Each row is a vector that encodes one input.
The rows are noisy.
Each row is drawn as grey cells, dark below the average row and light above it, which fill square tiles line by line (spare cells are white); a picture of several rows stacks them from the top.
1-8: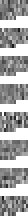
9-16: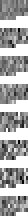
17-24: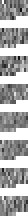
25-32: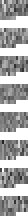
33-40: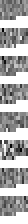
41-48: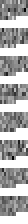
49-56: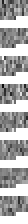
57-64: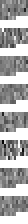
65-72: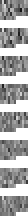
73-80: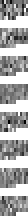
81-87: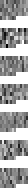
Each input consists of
a node of a 16-node tree.
